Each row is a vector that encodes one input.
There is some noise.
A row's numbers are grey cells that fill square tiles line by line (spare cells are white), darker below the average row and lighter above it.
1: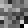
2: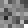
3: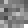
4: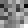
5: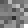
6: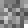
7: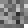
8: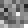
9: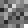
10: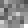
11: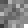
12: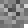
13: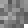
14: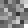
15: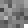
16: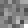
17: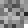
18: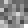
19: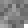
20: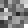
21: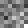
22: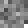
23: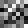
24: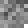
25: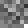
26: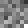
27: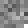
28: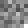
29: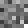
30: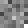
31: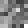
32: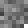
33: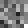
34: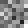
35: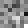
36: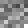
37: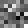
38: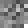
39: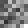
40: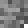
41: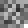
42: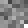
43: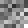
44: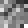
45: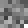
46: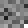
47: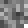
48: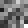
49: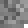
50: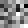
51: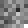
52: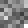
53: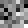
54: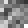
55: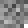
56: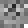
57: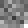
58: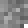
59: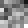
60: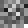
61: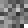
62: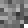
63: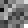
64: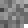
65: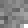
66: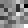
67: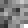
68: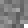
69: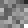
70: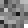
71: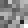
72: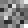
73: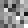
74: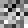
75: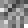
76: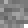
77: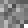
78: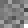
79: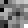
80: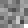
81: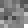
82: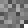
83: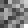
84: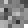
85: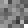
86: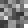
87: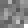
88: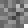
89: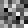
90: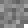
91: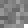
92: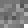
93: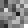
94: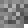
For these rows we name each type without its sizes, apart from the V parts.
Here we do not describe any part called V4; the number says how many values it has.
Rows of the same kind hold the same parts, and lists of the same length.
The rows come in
2 kinds.
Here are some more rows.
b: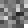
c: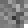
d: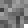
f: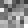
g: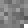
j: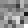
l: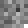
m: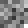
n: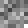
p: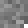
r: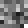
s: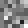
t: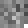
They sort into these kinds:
b, c, d, n, r, s
f, g, j, l, m, p, t

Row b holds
a point on a circle, a true/false value and a value of V4.
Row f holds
a point on a circle, a point on a line and a true/false value.
